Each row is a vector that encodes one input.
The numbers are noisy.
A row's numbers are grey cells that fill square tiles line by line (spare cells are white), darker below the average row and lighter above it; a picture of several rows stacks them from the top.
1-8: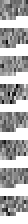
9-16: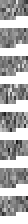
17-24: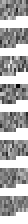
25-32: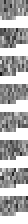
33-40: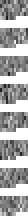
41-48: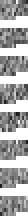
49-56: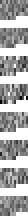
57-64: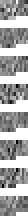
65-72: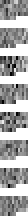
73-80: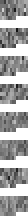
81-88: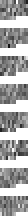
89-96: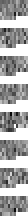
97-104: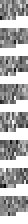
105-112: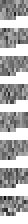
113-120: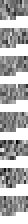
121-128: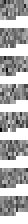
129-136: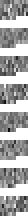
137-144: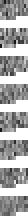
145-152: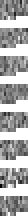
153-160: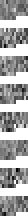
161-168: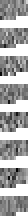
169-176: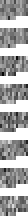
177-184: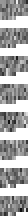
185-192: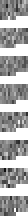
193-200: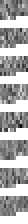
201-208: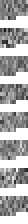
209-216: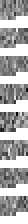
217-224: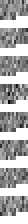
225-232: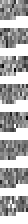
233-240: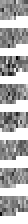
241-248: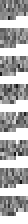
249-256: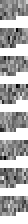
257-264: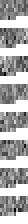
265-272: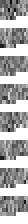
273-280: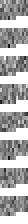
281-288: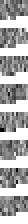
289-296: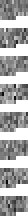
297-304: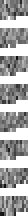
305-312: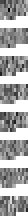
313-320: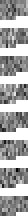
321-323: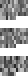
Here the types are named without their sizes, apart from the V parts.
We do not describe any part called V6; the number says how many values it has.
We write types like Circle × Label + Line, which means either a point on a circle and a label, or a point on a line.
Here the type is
(Bool × Bool × Bool + Line) × (Line + V6).
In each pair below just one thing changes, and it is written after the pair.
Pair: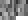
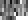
the value of V6
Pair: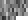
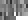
the value of V6
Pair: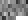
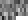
the value of V6
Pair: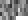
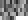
the value of V6
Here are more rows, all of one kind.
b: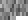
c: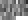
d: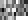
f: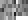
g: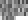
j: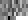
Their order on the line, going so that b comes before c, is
b, j, f, c, d, g.
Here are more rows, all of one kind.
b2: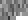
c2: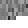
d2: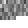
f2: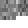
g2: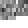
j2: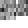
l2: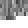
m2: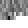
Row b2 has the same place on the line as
d2 and m2.
